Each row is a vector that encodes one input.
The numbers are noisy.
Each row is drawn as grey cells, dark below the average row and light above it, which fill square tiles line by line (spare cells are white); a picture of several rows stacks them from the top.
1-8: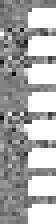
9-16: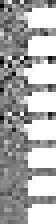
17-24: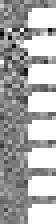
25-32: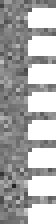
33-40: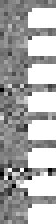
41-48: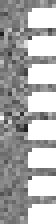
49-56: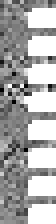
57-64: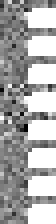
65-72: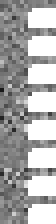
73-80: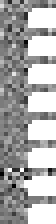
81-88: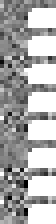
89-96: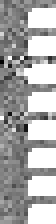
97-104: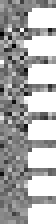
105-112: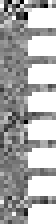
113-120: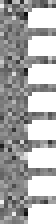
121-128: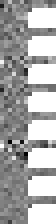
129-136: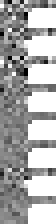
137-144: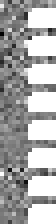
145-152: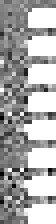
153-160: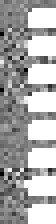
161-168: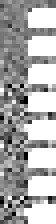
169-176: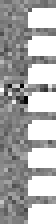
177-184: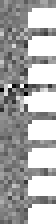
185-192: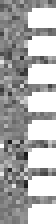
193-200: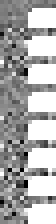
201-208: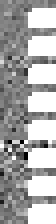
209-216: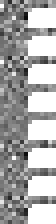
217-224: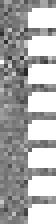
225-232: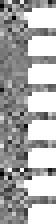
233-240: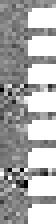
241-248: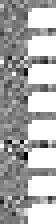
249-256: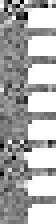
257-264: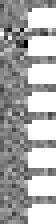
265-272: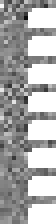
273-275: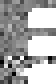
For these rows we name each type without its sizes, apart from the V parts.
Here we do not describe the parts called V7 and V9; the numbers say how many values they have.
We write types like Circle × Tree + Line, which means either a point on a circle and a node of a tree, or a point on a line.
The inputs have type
Bool × Bool × Bool × Bool × Label × V7 × V9 + Unit.
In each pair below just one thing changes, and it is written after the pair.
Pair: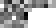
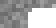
the value of V7
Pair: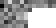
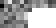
the value of V9
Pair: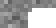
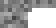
one of the four true/false values
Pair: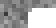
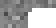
the label
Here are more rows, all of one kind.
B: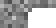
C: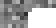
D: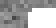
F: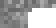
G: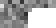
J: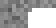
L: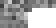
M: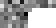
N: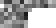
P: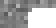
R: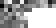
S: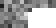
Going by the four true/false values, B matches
M and R.
